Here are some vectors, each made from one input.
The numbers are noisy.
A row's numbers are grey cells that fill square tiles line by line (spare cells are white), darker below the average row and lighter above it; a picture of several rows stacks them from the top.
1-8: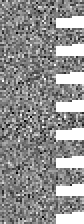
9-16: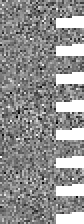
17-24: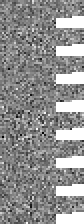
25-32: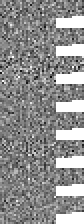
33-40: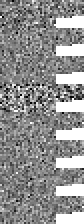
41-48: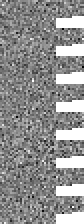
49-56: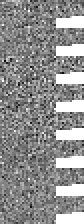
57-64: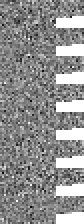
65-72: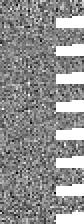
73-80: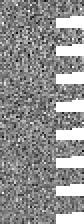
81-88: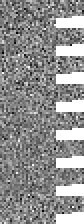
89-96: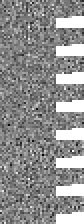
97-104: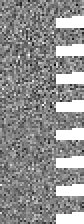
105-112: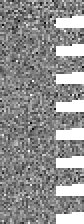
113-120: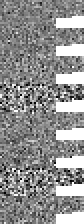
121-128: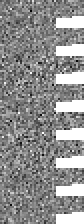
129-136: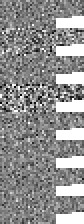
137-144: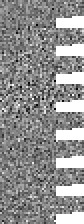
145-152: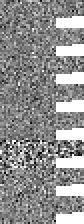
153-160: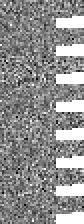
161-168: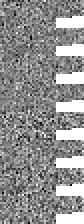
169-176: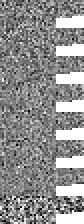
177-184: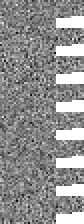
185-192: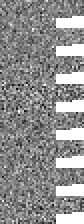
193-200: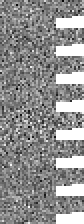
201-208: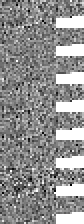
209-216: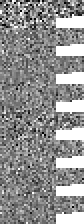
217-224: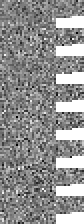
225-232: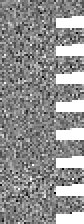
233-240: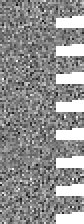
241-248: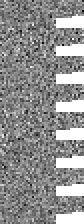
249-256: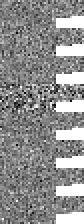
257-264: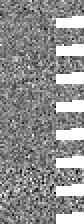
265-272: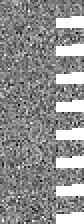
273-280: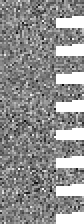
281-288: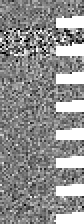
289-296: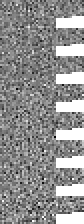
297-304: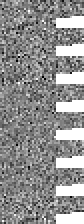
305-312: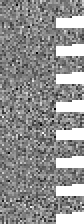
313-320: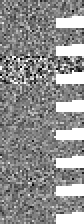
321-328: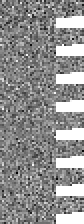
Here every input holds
a list of up to three points on a 9-point circle.
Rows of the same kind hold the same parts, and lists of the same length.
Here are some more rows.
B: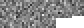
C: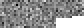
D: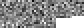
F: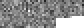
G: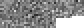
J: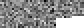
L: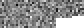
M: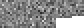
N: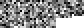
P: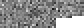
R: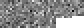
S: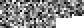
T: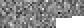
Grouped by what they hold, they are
B, D, G, M, P, T
C, L
F, J, R
N, S

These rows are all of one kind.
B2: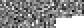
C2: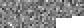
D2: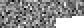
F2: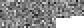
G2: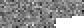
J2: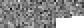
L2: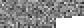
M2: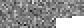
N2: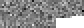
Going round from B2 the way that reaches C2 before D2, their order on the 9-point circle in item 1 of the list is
B2, J2, C2, D2, L2, M2, G2, N2, F2.
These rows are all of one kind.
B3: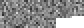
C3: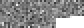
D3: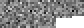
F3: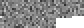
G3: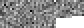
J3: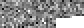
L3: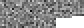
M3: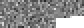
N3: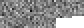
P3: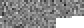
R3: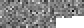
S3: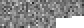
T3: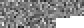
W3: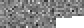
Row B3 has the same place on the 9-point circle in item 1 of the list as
F3, G3, N3 and P3.
